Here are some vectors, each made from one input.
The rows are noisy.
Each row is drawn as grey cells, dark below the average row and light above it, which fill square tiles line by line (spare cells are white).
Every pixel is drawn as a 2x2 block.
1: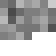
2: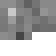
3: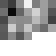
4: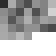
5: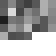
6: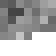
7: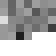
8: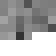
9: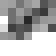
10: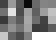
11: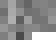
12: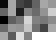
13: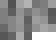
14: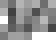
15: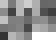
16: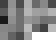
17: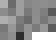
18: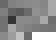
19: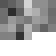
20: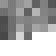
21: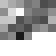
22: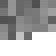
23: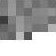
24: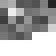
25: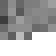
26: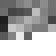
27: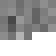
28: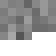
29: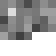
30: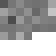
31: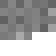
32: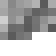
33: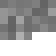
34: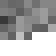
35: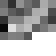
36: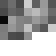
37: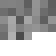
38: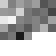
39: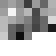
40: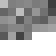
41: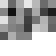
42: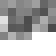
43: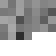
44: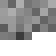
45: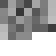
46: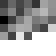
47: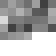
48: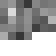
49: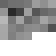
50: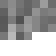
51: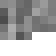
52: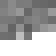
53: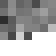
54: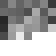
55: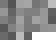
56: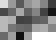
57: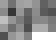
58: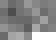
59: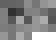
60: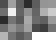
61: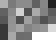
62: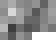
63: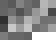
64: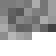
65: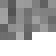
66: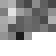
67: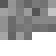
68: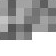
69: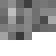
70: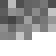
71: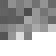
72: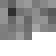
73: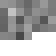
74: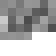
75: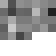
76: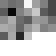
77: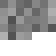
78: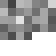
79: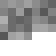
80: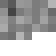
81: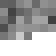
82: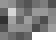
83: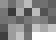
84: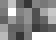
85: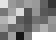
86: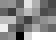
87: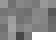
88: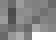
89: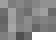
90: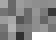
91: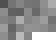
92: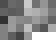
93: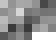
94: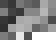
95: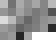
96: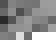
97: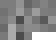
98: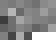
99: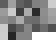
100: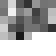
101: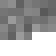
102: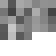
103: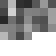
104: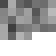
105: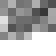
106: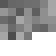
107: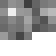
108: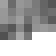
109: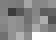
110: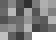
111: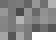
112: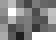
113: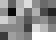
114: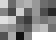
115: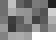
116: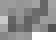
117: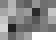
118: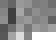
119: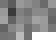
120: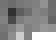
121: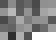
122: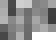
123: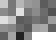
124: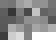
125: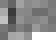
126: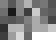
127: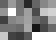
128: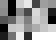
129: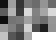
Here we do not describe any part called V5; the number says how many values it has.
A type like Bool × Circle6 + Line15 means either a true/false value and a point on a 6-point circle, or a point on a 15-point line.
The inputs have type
List2(Label6 × V5).
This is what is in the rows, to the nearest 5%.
All of them are lists of up to two items, each one of 6 labels and a value of V5: about 5% are empty, 35% hold one and 60% two.
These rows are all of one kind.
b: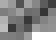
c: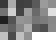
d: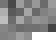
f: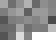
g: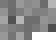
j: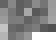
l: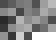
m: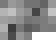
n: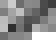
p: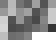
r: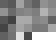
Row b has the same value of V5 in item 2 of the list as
g, l and p.
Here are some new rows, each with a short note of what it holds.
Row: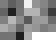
the empty list
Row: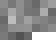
a list of one item
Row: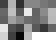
the empty list
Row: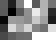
the empty list
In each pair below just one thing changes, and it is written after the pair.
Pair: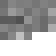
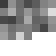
the value of V5 in item 1 of the list
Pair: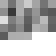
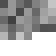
the label in item 2 of the list
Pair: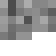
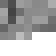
the value of V5 in item 2 of the list
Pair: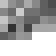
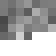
the label in item 1 of the list
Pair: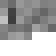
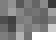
the value of V5 in item 1 of the list
